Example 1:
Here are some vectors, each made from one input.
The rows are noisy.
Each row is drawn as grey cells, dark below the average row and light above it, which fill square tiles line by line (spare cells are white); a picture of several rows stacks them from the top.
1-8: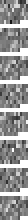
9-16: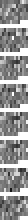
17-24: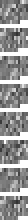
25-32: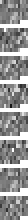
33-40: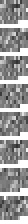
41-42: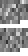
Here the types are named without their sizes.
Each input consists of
a node of a tree.
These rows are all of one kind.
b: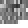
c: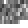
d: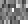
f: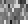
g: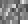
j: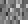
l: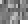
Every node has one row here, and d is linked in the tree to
f and j.
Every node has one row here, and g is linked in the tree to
l.
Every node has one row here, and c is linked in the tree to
b and j.
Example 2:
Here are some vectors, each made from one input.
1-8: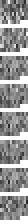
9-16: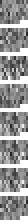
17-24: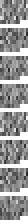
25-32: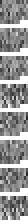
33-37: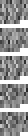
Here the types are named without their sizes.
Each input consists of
a point on a line.
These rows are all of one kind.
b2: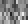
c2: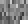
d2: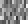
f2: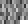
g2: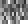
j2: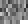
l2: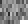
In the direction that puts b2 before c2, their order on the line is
g2, b2, j2, c2, l2, f2, d2.
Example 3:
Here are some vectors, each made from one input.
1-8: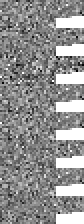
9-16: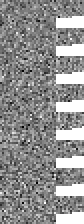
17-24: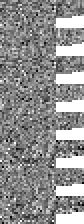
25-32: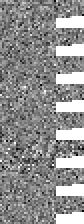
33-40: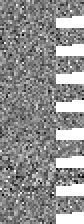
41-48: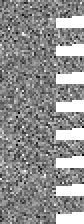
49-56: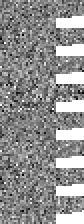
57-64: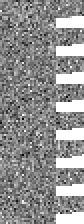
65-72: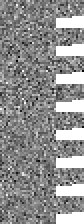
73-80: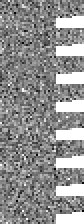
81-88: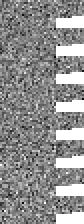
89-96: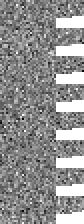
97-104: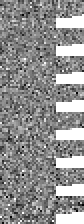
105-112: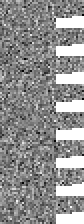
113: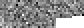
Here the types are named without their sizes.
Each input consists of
either a point on a circle, or a fixed value.
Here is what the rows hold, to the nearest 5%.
About 95% of them hold a point on a circle. The rest hold a fixed value.
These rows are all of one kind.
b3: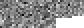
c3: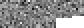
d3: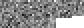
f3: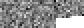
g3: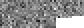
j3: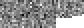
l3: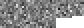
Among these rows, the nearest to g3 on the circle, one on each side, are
f3 and l3.
